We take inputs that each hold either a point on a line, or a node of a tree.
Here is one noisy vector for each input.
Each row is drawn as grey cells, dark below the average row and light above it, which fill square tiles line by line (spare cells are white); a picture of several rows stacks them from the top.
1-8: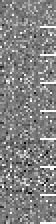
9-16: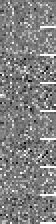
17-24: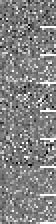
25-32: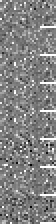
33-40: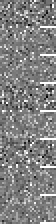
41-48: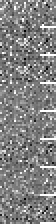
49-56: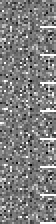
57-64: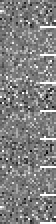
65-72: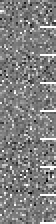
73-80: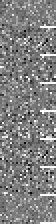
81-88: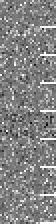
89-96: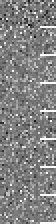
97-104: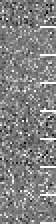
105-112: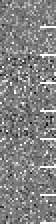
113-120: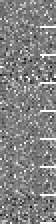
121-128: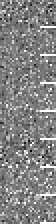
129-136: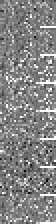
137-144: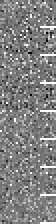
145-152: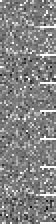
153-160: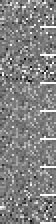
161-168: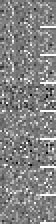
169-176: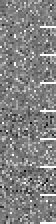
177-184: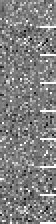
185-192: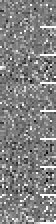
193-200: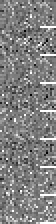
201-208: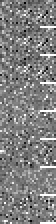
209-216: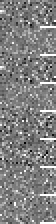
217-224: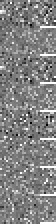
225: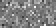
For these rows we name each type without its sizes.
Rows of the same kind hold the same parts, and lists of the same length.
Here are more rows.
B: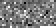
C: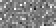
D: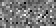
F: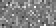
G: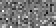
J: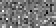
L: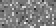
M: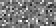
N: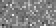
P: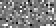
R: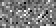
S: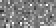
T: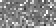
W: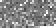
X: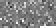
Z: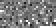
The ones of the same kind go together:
B, D, G, J, M, P, R, Z
C, F, L, N, S, T, W, X

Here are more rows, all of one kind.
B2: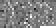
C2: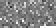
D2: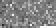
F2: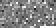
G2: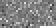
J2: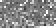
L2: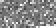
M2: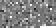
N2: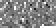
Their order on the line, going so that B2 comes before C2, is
M2, B2, F2, D2, G2, C2, L2, J2, N2.
